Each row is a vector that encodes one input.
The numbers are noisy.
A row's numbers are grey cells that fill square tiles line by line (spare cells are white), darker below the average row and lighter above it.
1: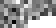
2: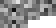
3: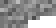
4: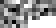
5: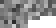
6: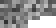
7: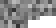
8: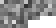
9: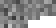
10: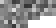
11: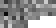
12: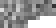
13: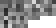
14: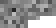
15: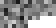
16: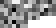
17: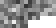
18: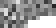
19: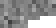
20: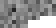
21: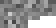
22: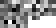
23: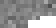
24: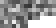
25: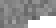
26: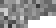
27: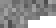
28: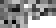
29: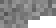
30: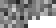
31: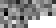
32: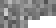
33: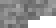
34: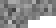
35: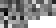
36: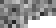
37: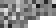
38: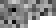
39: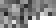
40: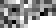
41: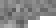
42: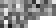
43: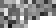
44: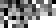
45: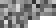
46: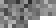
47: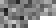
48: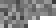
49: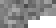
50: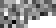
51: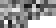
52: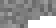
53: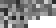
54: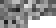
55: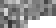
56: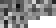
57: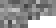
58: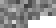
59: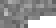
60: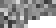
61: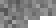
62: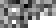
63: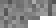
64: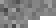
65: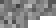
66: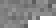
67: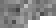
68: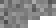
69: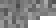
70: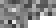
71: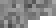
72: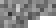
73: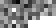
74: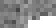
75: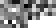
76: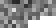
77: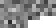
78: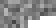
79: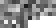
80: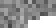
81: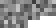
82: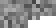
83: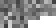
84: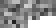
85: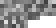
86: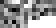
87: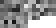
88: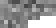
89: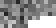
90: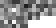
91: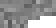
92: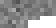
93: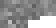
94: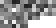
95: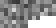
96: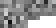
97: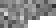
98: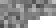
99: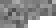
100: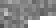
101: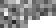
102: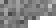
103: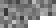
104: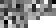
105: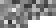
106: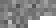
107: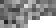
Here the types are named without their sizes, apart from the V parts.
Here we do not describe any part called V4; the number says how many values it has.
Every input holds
a value of V4, together with either a node of a tree, or four true/false values.
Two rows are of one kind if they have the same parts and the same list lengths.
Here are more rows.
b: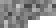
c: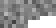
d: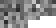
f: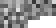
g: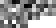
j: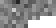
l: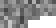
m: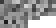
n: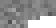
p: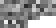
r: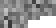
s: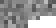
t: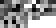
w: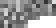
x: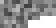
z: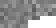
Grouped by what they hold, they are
b, f, l, p, w, x
c, d, g, j, m, n, r, s, t, z

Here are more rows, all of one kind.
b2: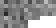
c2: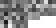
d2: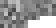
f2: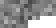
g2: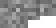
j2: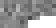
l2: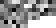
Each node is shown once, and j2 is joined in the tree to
d2 and l2.
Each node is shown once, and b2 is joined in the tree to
c2.
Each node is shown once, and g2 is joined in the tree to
f2.
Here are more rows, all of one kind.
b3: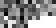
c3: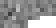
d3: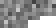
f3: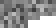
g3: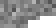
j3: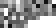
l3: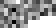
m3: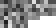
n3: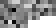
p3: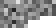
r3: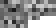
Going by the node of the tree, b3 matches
f3, j3, l3 and p3.
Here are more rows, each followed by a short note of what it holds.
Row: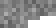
four true/false values and a value of V4
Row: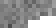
four true/false values and a value of V4
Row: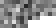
a node of a tree and a value of V4
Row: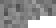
four true/false values and a value of V4
